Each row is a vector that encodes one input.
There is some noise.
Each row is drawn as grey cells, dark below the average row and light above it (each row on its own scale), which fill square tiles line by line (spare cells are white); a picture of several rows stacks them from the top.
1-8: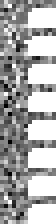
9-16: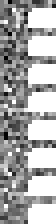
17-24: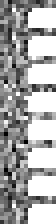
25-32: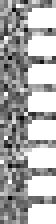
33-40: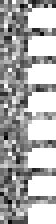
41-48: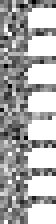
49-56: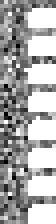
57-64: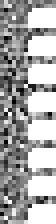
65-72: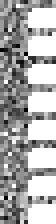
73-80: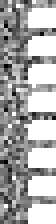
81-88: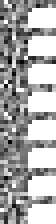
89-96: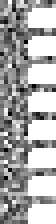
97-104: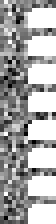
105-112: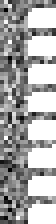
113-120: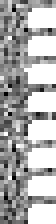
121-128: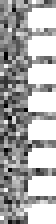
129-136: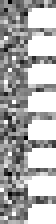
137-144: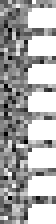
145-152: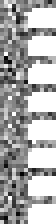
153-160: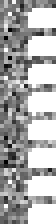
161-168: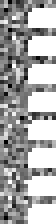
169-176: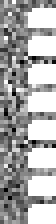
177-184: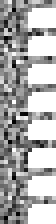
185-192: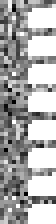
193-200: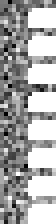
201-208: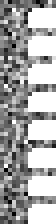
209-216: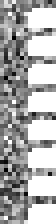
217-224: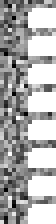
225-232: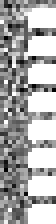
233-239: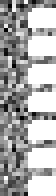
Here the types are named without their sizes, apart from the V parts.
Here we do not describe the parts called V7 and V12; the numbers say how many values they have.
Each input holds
either a value of V7 and a value of V12, or a list of points on a line.
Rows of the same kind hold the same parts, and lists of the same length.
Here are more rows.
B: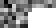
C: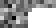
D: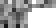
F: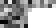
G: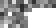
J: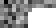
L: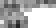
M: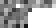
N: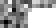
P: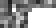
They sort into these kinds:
B, C, D, F, J, M, N
G
L
P

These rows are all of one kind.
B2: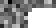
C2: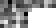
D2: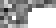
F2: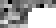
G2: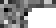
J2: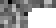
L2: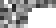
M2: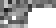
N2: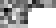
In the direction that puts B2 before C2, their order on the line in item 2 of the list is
F2, D2, M2, L2, B2, J2, C2, G2, N2.
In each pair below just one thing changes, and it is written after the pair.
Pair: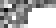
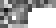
the place on the line in item 2 of the list
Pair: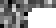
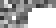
the place on the line in item 1 of the list
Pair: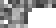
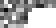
the place on the line in item 2 of the list
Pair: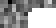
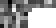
the place on the line in item 2 of the list
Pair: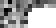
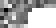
the place on the line in item 1 of the list
